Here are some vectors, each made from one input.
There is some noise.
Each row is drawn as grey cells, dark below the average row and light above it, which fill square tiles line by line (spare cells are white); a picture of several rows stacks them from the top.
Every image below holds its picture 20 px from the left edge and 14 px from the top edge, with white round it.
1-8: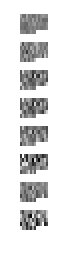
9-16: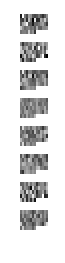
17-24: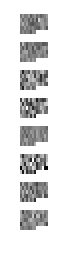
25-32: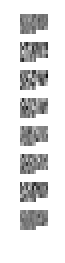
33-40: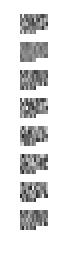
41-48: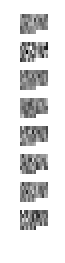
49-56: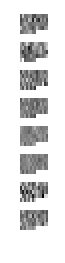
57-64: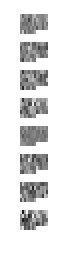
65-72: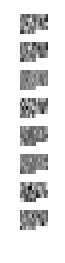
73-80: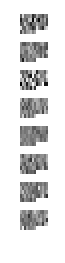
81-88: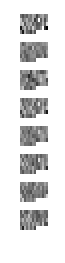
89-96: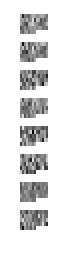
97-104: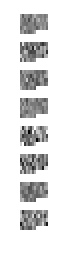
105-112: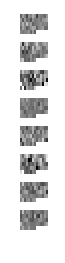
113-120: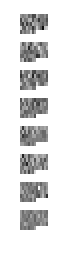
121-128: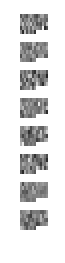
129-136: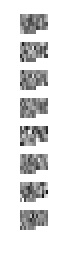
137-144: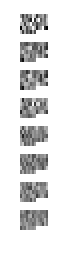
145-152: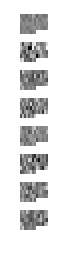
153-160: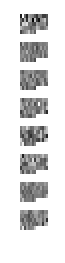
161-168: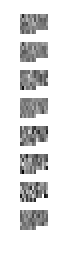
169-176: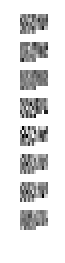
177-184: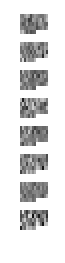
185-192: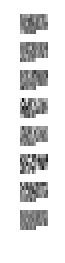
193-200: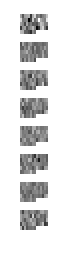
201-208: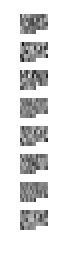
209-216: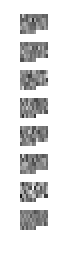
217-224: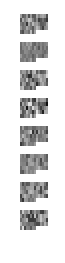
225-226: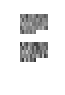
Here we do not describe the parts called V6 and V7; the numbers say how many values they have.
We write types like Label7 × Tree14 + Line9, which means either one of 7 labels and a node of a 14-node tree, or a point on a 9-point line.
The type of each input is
(Bool × Line5 + Line9) × V6 × V7.
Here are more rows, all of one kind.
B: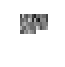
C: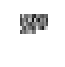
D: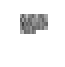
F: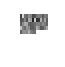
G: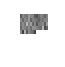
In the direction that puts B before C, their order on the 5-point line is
D, G, F, B, C.
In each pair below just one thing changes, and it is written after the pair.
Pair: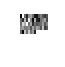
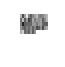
the value of V7
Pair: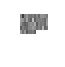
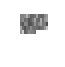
the place on the 5-point line
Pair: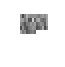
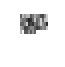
the true/false value
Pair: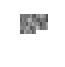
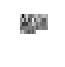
the value of V6
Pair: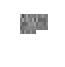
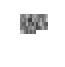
the true/false value
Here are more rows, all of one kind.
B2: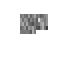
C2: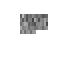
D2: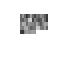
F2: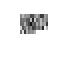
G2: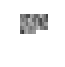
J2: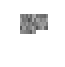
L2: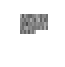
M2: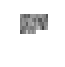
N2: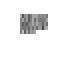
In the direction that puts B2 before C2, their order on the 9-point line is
B2, F2, L2, D2, J2, C2, G2, N2, M2.
